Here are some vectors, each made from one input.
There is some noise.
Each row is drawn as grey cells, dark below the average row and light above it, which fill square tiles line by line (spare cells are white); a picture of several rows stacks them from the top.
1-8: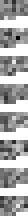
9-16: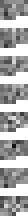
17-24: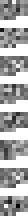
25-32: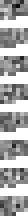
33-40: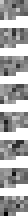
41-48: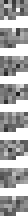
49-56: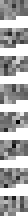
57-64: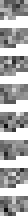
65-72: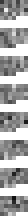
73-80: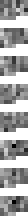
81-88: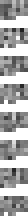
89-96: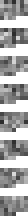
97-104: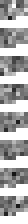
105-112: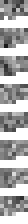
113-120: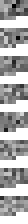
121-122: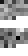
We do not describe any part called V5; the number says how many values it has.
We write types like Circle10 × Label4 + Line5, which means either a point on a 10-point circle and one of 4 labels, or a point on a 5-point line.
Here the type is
Bool × Bool × Bool + Circle6 + Line3 × Line3 × List2(V5) + Unit.
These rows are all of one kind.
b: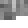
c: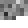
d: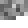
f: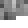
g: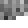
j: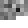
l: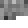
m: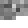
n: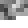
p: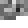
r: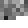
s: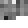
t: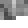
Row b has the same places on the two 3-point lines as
f, j, m and n.
